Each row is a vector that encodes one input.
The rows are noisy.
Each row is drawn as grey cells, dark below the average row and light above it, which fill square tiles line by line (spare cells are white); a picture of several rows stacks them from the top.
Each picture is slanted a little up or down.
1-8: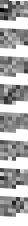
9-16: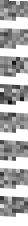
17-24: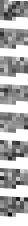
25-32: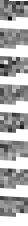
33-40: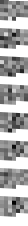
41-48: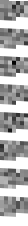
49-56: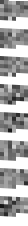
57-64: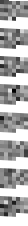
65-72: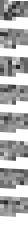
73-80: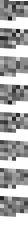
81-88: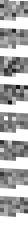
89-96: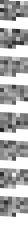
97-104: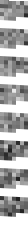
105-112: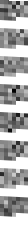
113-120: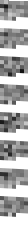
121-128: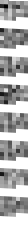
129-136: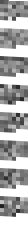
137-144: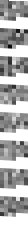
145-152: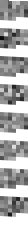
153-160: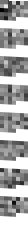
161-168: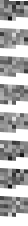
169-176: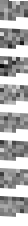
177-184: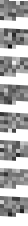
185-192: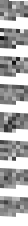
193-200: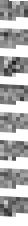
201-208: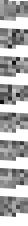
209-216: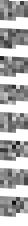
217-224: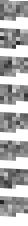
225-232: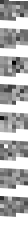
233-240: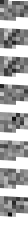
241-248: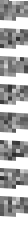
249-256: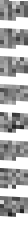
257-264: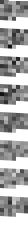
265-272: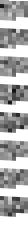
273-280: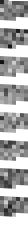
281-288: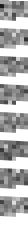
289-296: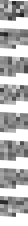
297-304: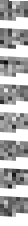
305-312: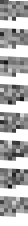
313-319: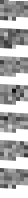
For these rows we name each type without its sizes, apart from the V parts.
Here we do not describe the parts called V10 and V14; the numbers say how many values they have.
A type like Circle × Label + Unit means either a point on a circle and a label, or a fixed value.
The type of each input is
Bool × Label × V10 + V14.
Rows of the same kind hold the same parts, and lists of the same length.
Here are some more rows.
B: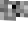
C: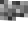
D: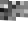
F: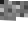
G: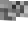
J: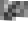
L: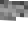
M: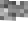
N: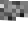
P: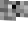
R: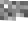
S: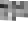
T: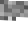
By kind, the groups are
B, C, D, F, G, J, L, N, P, T
M, R, S

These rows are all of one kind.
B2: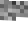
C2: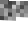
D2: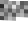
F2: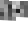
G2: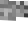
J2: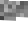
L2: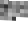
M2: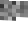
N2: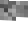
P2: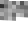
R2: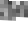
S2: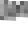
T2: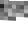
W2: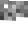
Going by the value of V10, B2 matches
C2, G2, J2 and P2.
